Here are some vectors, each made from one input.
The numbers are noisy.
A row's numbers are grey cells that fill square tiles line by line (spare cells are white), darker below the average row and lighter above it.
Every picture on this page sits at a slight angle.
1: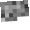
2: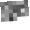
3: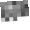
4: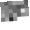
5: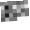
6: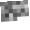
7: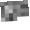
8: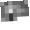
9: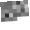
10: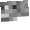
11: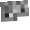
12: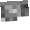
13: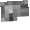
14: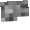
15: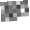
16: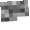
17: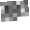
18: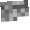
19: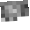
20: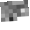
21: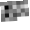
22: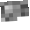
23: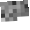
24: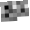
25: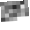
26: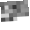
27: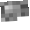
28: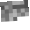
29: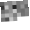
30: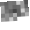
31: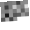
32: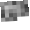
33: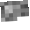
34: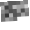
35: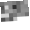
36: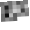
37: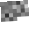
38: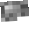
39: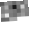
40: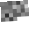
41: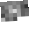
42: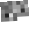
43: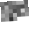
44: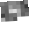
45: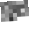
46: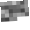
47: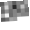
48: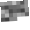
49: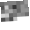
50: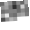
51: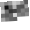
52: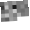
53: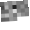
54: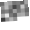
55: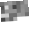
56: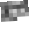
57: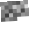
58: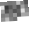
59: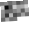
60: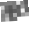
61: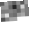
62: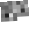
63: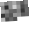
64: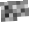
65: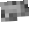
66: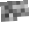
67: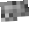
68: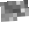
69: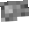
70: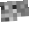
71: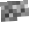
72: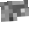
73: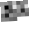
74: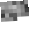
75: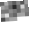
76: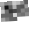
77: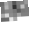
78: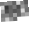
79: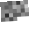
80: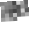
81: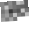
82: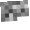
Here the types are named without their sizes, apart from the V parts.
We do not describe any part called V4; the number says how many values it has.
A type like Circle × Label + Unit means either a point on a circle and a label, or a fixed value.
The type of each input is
List(Line) × V4.
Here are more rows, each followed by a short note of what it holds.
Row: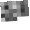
a value of V4, together with the empty list
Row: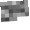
a value of V4, together with the empty list
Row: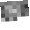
a value of V4, together with a list of one item
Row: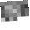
a value of V4, together with a list of one item
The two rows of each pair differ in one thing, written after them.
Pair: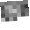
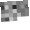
the value of V4
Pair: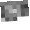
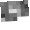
the place on the line in item 1 of the list
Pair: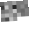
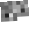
the value of V4
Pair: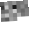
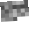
the value of V4
